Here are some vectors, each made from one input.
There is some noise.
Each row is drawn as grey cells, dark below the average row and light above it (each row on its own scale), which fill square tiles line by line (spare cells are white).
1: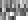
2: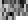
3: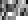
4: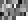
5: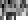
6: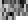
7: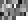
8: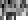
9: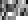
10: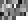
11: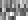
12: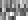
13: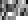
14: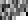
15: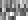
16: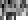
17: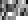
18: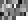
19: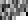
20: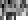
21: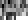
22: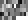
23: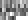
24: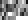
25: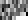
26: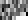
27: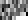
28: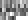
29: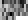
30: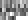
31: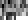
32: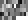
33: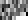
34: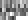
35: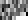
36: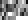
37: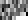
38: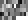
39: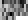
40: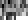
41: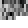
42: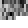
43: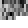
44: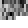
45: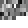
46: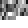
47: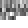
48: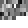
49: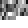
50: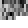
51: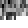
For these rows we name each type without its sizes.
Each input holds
a point on a circle.
